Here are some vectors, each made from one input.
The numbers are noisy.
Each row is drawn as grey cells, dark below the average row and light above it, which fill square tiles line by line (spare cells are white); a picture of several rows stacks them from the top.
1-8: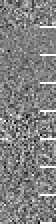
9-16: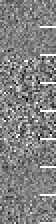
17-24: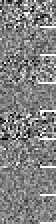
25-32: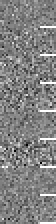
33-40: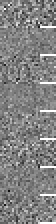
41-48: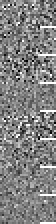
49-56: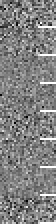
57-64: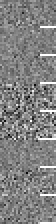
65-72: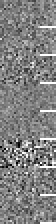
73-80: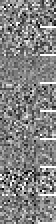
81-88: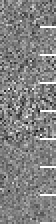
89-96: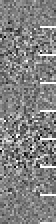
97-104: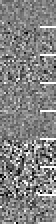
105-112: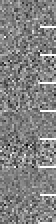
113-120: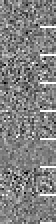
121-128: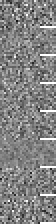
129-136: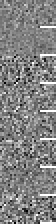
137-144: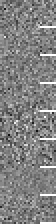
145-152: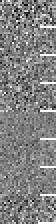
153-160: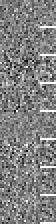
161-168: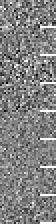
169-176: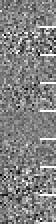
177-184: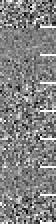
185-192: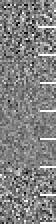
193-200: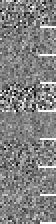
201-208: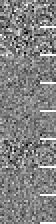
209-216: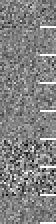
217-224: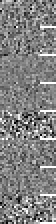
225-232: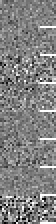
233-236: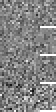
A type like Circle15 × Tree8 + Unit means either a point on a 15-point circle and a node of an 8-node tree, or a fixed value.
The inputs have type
(Circle9 + Unit) × Tree11 + List2(Line7).
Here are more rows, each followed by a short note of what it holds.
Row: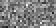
the empty list
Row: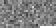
a list of one item
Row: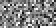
a node of an 11-node tree
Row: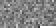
a node of an 11-node tree
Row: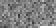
the empty list
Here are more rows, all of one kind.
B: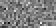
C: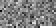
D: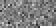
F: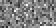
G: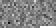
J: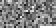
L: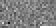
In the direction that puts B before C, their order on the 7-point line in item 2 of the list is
G, L, B, J, F, C, D.
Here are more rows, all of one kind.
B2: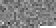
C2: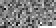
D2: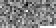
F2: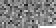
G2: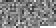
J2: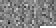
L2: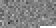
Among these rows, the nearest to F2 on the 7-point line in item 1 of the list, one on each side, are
C2 and L2.
